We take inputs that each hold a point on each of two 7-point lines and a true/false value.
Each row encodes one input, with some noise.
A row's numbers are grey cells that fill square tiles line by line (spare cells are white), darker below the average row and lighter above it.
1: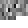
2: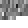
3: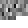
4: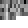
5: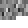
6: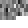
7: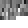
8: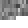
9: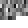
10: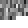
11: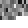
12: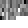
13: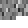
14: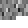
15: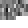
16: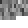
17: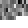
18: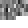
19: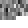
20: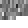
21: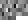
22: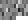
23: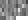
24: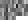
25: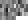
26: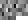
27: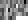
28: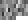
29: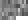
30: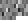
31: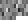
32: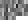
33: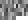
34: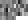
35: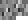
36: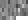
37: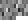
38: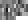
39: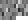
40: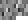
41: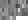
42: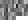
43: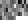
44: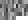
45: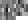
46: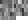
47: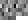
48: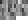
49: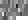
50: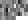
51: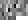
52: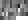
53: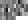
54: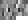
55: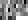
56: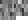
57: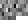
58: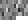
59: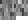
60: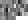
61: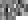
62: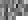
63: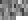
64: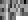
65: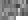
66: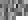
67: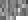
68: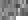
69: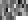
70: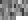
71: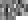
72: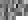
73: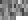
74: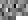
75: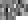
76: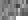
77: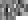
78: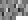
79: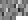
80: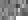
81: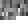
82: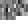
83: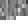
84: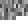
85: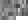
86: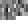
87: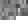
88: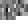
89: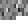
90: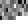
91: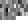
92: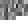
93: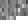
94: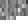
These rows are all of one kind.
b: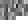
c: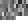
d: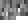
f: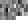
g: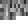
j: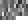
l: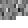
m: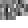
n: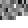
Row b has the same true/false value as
f, l and m.
